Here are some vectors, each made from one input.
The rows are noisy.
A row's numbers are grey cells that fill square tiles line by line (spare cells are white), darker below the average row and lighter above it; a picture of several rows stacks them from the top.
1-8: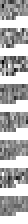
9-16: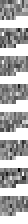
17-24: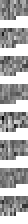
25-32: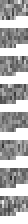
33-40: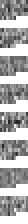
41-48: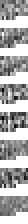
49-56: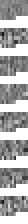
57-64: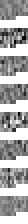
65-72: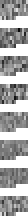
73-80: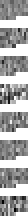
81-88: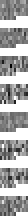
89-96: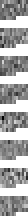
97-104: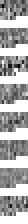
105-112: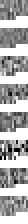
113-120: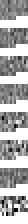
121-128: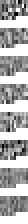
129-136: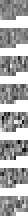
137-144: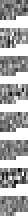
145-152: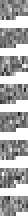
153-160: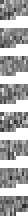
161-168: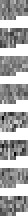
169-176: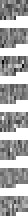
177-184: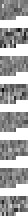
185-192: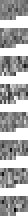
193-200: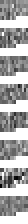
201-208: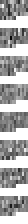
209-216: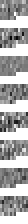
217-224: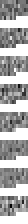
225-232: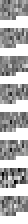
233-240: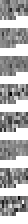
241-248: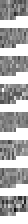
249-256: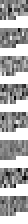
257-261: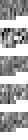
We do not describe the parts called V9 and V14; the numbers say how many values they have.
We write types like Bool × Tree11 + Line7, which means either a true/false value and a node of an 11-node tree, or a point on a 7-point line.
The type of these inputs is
Bool × (Line10 + V14) + V9.
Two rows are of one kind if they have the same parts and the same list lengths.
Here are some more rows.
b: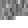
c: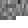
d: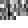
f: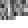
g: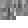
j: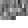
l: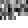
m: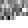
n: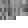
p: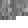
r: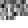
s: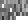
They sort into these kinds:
b, g, j, l, r
c, f, m, p, s
d, n

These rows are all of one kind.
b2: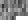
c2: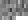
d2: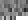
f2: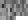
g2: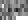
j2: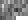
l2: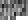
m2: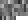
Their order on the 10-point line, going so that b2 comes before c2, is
d2, b2, f2, m2, c2, g2, l2, j2.
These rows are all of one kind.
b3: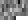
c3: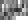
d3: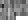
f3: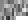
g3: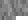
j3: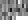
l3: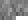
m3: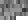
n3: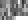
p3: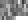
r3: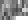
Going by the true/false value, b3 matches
d3 and f3.
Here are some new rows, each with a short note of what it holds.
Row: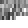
a value of V9
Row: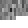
a value of V9
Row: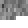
a point on a 10-point line and a true/false value
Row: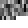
a point on a 10-point line and a true/false value
